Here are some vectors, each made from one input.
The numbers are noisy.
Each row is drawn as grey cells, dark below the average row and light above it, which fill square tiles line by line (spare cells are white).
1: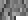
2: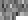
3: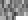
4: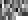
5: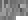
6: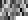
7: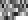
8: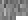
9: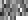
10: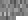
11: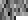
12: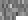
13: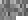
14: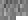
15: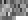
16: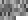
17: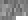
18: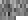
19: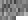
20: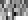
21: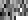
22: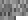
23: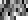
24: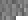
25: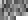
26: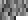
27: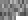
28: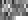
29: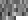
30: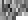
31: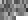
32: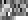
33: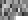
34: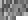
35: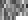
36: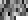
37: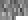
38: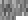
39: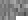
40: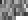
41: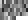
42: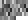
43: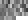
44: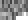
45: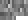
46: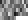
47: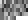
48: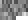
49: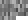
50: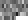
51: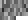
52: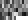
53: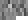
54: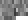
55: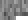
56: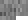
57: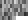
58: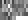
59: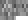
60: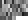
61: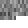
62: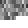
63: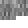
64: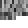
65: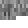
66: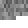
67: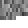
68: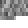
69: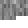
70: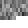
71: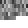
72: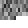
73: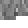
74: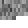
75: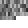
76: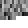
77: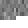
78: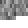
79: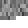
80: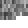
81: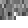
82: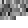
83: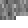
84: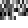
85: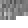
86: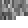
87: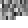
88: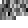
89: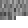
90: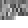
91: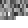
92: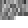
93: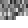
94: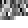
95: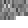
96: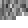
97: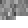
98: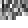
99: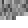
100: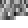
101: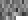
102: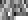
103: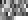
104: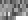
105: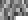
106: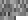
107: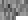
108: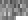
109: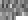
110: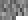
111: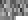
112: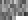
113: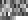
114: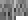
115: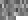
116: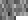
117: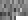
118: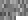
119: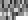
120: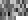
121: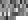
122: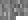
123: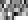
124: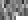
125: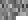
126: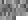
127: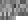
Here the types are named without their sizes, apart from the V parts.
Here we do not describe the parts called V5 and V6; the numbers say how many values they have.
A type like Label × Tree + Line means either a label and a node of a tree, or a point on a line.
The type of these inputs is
Bool × (Line + V5) + V6.
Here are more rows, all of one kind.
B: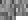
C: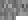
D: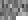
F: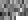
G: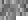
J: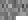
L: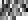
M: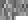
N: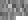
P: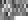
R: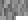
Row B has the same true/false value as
F, G and R.
